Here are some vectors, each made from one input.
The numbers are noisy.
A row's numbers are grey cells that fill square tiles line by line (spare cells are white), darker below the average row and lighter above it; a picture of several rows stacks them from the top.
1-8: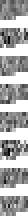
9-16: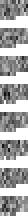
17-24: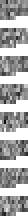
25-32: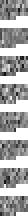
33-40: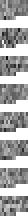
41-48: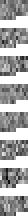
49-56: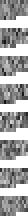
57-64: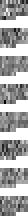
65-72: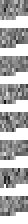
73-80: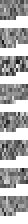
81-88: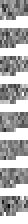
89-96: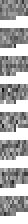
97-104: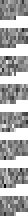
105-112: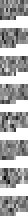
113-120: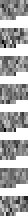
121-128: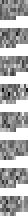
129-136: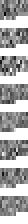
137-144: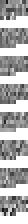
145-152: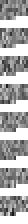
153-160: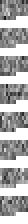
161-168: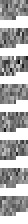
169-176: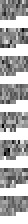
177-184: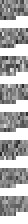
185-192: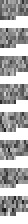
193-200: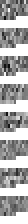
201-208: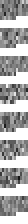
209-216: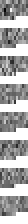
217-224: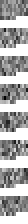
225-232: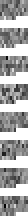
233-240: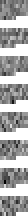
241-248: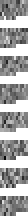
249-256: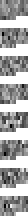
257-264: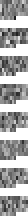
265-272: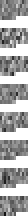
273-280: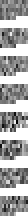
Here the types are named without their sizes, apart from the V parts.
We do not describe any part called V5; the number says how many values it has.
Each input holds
either a point on a circle, or a label and a value of V5.
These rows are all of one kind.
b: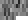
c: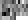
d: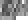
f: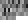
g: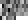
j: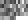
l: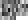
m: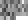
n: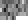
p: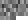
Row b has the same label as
f, g and n.
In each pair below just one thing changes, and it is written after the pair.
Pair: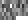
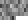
the label
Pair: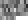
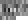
the label
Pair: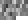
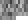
the label
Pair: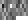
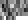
the value of V5
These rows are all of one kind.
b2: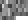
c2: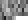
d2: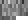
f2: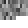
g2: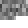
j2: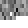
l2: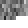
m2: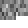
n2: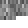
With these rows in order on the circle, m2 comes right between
d2 and g2.
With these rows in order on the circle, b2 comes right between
g2 and l2.
